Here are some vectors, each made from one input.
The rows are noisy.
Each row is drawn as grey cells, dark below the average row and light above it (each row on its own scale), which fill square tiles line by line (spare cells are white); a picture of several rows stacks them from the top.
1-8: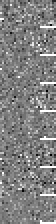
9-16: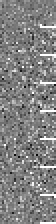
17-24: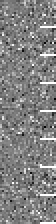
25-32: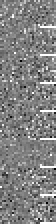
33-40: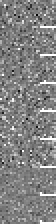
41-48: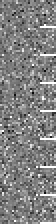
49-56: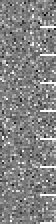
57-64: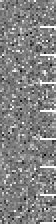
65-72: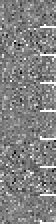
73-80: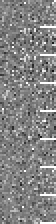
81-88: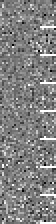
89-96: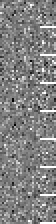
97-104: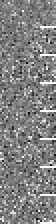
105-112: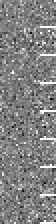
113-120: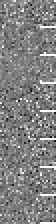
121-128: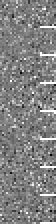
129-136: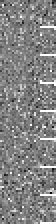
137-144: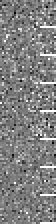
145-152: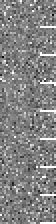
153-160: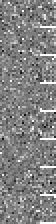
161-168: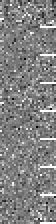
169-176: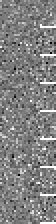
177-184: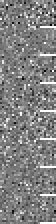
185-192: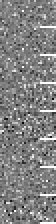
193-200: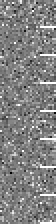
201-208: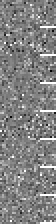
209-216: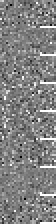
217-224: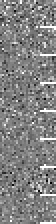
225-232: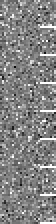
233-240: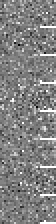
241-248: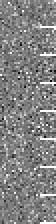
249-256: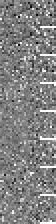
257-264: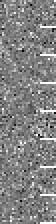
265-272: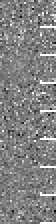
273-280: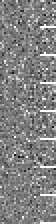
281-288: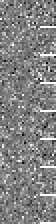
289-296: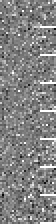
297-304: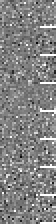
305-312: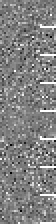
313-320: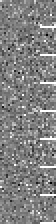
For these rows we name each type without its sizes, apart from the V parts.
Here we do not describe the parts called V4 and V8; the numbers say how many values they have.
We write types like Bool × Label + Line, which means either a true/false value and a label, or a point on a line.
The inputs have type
(Bool × Label + V4) × V8.
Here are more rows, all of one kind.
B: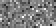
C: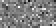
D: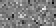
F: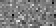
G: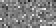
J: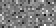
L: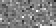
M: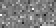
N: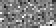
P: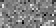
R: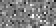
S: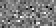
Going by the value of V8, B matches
C, G, L and N.
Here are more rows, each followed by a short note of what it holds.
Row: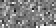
a label, a true/false value and a value of V8
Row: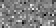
a value of V4 and a value of V8
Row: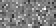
a value of V4 and a value of V8
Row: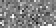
a label, a true/false value and a value of V8
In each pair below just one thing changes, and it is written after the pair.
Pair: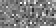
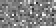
the label
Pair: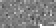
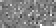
the label
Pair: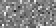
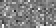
the true/false value
